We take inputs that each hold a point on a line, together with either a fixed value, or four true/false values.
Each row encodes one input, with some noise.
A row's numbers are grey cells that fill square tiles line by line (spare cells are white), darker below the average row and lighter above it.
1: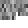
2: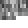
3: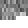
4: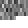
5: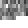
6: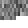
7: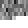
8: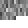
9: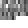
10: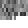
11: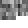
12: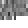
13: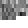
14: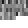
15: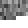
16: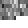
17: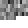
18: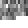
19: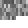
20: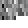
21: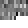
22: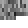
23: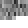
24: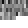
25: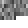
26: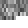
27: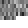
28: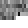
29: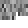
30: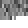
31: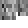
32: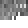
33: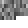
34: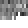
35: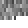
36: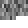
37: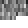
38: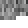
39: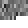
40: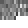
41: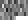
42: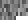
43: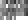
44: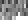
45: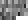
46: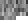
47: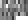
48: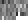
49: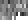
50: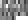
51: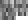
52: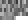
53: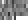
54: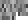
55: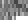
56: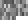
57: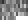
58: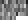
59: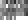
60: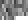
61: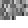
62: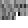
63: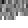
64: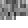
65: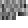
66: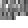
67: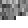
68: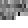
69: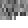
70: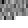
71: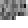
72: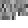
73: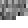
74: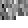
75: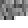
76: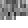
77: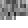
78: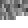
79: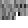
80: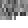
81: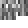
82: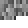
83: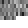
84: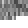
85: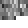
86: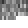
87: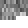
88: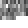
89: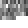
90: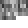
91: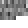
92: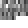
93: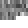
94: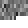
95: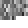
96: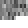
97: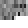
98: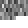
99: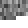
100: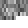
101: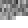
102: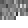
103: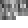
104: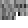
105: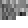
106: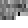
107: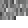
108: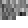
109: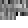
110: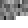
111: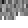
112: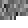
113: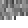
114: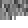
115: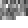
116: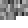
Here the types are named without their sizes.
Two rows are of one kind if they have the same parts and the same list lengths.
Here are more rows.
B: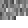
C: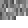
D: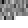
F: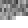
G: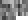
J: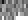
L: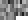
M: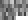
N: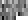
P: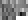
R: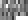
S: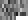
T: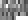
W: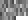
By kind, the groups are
B, C, D, F, G, J, L, M, N, P, S, W
R, T

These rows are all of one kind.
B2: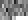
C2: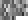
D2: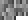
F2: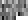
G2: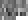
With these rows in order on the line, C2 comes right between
F2 and G2.
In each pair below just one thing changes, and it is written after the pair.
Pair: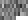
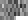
one of the four true/false values
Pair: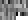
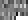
one of the four true/false values
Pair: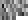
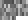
the place on the line
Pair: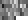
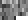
one of the four true/false values
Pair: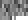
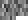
the place on the line
